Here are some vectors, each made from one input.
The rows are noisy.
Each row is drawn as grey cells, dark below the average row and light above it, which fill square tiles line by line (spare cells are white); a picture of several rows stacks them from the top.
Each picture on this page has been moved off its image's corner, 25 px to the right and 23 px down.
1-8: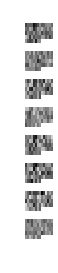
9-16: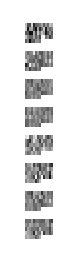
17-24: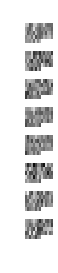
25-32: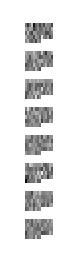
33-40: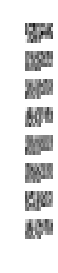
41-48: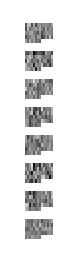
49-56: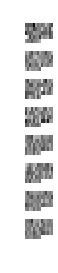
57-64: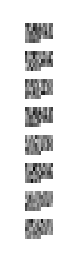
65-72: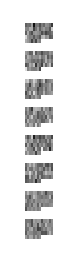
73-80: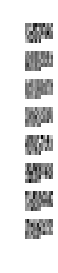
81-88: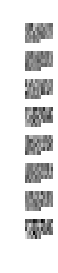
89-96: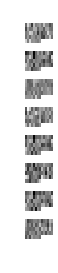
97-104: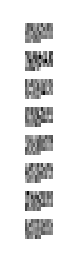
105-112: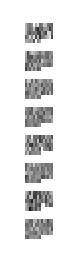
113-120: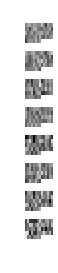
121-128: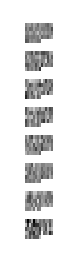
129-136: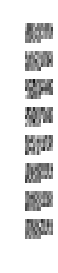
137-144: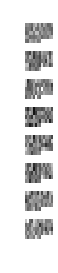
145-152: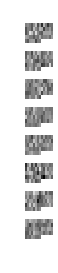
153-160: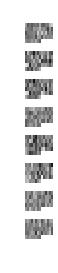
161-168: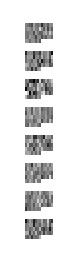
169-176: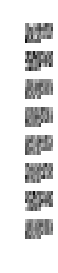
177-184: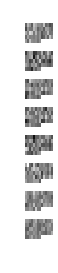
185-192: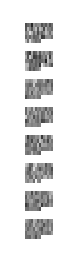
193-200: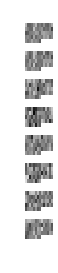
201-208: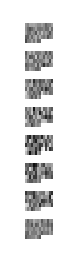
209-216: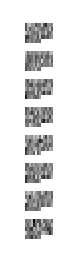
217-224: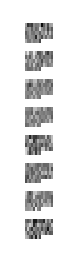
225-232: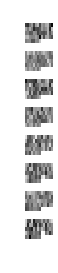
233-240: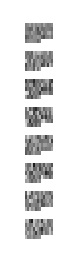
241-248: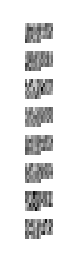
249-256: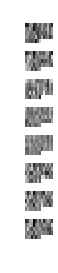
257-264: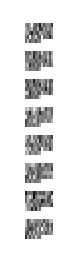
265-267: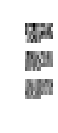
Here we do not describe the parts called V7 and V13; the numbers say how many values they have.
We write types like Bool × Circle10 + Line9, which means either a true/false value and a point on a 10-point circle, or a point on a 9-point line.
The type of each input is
Label9 × V7 × V13 + Line11.
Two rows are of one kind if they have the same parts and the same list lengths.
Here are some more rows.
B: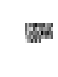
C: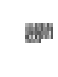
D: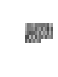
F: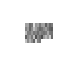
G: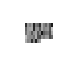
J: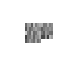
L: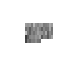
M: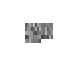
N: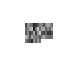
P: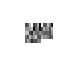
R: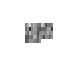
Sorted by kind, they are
B, G, N, P
C, D, F, J, L, M, R

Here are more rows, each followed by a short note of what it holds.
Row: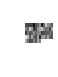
a point on an 11-point line
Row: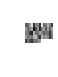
a point on an 11-point line
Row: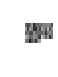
a point on an 11-point line
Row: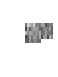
one of 9 labels, a value of V7 and a value of V13
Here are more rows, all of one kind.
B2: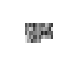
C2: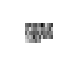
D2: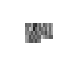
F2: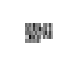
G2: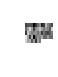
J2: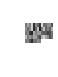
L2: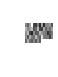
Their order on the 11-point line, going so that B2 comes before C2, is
F2, D2, J2, B2, G2, L2, C2.
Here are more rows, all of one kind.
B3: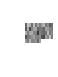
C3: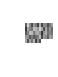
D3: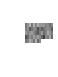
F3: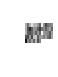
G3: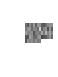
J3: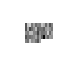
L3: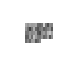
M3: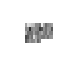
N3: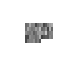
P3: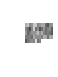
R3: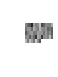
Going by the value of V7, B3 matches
D3, J3, L3 and M3.
